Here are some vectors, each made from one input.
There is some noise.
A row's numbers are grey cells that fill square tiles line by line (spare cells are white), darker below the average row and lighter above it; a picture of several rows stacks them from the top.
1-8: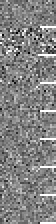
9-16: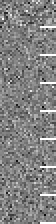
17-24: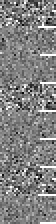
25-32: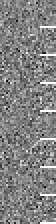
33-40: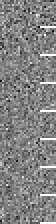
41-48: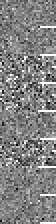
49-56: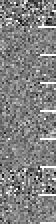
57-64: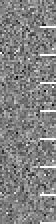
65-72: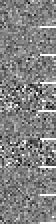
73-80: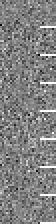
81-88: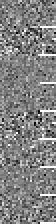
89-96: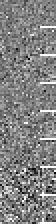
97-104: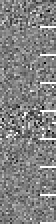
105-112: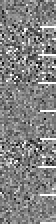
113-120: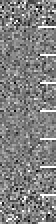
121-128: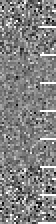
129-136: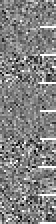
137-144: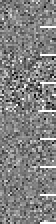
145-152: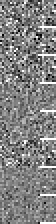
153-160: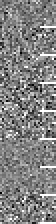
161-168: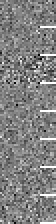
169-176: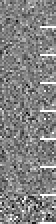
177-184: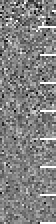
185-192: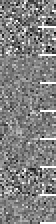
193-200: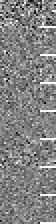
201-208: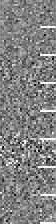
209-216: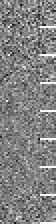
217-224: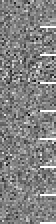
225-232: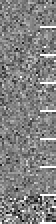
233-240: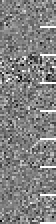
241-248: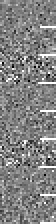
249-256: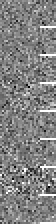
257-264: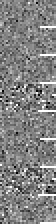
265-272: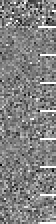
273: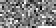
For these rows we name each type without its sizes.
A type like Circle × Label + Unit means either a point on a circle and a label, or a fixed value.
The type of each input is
(Bool × Bool × Bool + Circle) × Line + Label × Label.
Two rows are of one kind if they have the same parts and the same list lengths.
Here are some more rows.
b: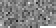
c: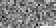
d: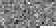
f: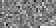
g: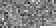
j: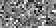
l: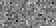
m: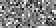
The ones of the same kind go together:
b, d, l
c, f, g
j, m

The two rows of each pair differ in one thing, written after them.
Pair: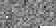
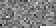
one of the three true/false values
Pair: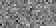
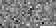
the place on the line
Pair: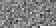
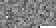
one of the three true/false values
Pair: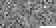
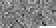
one of the three true/false values
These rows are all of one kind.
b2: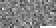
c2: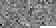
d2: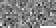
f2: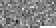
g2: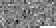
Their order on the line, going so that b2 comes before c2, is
d2, b2, c2, f2, g2.
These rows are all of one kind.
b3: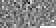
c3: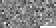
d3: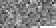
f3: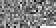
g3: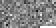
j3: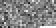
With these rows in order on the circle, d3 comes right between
f3 and j3.
